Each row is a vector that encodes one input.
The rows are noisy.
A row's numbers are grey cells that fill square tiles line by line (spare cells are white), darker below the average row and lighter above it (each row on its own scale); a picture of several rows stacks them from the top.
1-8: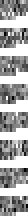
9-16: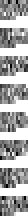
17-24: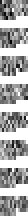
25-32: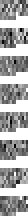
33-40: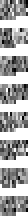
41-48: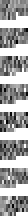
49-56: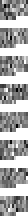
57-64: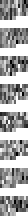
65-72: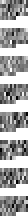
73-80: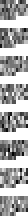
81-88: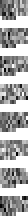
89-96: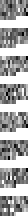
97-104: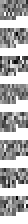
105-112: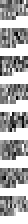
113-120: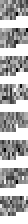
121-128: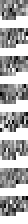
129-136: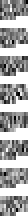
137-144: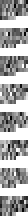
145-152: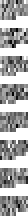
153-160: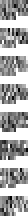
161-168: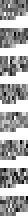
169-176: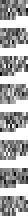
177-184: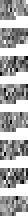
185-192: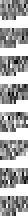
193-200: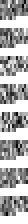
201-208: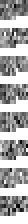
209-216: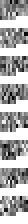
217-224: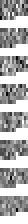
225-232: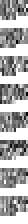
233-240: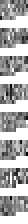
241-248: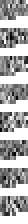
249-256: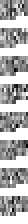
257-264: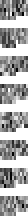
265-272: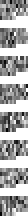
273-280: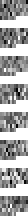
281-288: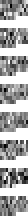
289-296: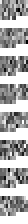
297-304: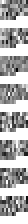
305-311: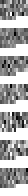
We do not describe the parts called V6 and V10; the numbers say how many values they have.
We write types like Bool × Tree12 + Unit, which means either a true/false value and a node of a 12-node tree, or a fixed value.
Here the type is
(Bool × Bool × Bool + V10) × (Line15 + V6).
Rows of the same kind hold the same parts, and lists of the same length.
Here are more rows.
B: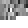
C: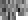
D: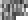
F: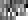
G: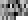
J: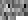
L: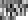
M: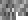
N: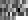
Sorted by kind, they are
B
C, D, M
F, L
G, J, N

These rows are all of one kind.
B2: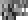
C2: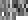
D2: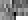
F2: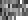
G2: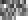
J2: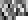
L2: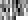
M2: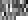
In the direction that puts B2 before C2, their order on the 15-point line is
D2, B2, J2, L2, G2, F2, M2, C2.
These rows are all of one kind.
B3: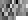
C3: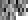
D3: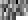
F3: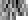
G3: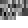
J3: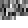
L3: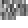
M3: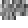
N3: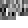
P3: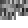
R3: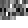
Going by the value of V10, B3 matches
D3, J3, N3 and R3.
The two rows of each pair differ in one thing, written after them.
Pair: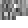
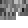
the value of V10
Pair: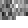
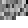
the value of V10
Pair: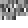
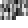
the value of V10
